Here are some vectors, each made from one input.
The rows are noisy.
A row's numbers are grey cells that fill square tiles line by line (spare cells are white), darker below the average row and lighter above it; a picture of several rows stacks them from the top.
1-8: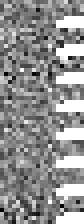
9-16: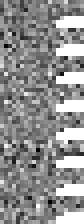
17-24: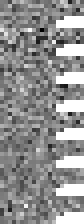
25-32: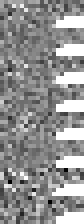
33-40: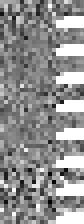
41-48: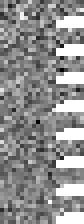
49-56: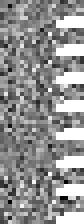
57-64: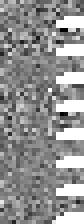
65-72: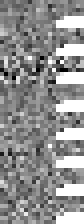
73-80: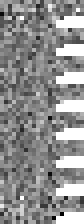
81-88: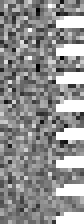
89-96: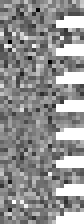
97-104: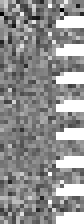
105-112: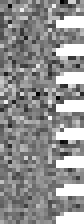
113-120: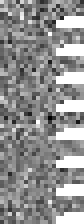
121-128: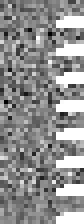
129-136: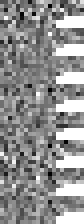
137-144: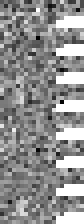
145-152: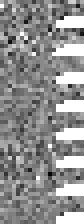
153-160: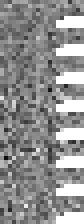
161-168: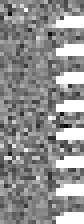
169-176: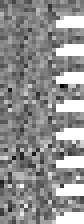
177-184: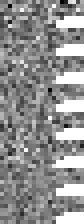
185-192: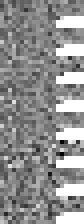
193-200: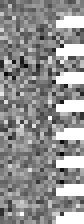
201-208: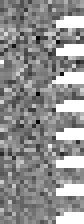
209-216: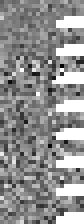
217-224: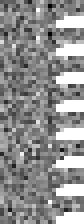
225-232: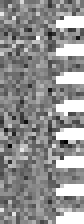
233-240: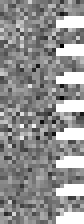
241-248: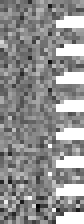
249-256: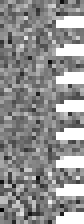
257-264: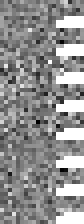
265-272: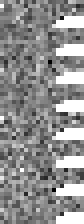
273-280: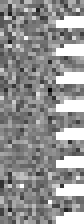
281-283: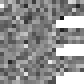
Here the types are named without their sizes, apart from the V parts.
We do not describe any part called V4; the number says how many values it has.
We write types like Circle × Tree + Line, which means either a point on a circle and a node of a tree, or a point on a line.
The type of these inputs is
Bool × Bool × Bool + Label × V4.
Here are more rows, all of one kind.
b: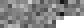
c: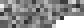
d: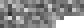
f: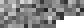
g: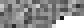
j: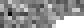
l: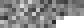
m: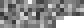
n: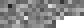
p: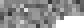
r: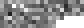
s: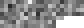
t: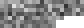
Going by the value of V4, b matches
l, m, n and s.
